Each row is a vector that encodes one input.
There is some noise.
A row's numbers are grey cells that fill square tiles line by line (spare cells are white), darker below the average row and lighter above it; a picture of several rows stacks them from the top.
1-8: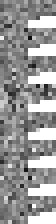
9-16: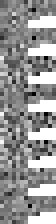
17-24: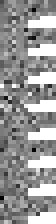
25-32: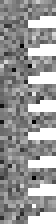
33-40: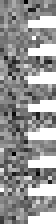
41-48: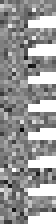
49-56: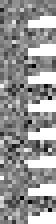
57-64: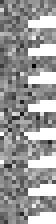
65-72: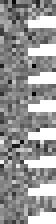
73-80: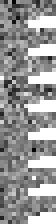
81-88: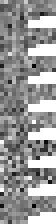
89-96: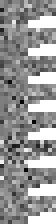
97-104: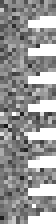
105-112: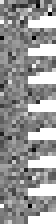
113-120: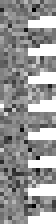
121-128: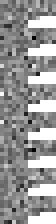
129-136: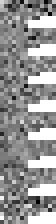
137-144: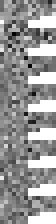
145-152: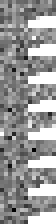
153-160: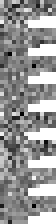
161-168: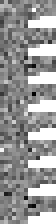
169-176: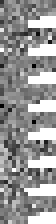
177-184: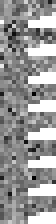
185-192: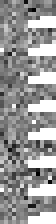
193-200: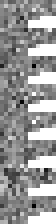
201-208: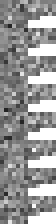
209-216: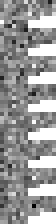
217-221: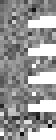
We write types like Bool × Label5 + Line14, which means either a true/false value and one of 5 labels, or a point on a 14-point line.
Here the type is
List3(Circle8) + Tree10.
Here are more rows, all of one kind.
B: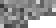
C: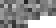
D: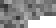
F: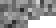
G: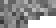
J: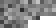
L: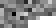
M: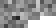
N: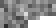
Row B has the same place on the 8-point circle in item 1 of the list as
F and J.
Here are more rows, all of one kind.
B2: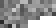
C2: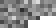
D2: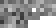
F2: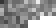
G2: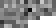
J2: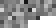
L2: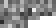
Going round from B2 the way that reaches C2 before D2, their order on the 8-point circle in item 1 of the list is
B2, C2, F2, J2, G2, L2, D2.
